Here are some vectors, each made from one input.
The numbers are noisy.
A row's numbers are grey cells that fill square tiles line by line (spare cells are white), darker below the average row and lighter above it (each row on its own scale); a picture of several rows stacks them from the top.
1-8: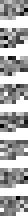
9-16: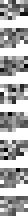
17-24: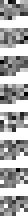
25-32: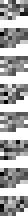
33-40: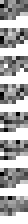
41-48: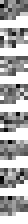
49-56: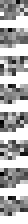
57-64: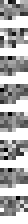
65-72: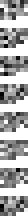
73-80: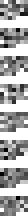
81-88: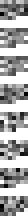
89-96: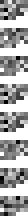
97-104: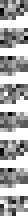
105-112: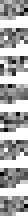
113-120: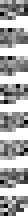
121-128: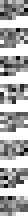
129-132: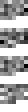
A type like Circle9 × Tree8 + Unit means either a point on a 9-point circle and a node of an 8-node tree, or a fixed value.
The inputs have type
Bool × Bool × Bool + Line9.
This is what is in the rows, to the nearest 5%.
About 35% of them hold a point on a 9-point line. The rest hold three true/false values.
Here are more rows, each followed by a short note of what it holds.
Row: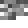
three true/false values
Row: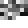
a point on a 9-point line
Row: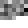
a point on a 9-point line
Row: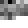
a point on a 9-point line
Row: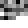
three true/false values
